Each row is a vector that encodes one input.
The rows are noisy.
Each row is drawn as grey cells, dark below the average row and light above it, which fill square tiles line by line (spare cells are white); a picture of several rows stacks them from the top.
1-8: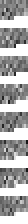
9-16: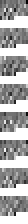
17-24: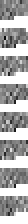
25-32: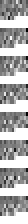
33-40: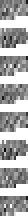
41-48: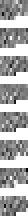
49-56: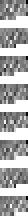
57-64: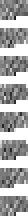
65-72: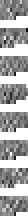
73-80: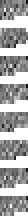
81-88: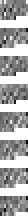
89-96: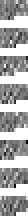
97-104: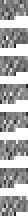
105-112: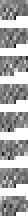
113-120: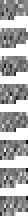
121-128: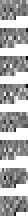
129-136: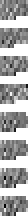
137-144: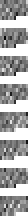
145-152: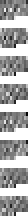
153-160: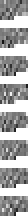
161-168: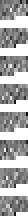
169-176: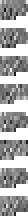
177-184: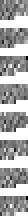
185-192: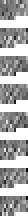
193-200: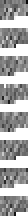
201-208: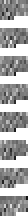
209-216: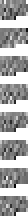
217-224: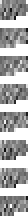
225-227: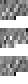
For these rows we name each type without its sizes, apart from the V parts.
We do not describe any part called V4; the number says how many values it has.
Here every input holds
a true/false value, together with either a point on a line, or a value of V4.
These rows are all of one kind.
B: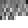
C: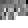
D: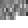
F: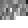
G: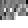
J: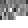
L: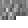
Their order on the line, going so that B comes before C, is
D, F, L, G, B, J, C.
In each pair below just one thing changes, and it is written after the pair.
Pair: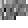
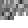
the true/false value
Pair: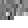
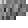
the true/false value
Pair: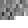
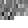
the value of V4
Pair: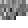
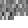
the true/false value
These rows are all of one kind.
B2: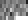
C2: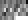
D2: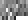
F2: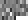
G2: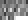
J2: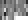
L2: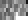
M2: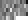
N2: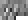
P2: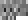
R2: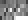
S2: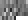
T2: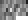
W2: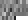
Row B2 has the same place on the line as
L2, P2, T2 and W2.
